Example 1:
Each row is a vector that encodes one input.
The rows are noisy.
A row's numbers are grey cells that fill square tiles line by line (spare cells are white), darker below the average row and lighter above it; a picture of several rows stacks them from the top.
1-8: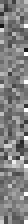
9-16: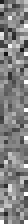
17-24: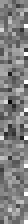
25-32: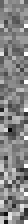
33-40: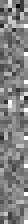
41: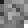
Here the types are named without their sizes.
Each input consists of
three true/false values.
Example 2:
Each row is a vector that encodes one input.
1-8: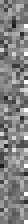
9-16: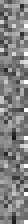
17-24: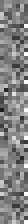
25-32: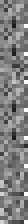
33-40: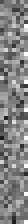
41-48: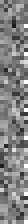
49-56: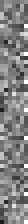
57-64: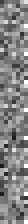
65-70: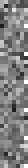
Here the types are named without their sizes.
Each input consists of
a label.
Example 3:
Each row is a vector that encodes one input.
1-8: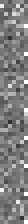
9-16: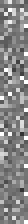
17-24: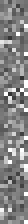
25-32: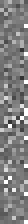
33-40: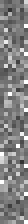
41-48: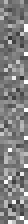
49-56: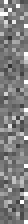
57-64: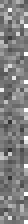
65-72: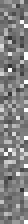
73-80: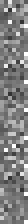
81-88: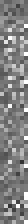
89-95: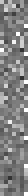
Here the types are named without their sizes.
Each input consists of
three true/false values.
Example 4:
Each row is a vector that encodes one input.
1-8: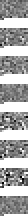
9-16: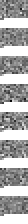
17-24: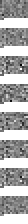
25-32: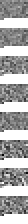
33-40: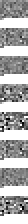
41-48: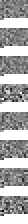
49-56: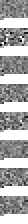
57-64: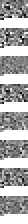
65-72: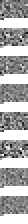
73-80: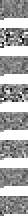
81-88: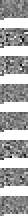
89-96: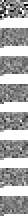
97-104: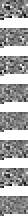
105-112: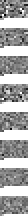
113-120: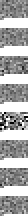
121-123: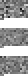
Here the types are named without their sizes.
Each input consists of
a point on a line.
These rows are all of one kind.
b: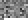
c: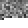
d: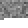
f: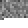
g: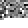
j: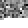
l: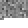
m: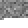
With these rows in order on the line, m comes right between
b and d.
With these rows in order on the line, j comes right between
d and f.
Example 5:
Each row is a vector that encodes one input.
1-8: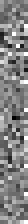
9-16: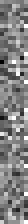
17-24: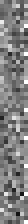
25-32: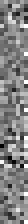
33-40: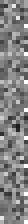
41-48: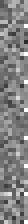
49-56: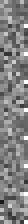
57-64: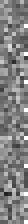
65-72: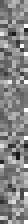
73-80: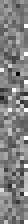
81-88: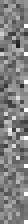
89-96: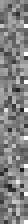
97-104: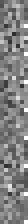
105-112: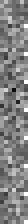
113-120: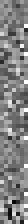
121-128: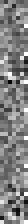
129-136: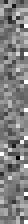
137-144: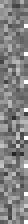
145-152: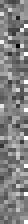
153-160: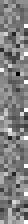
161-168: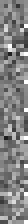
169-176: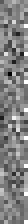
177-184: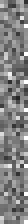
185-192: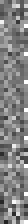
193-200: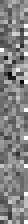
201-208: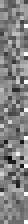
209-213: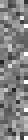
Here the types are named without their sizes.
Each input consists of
a label.
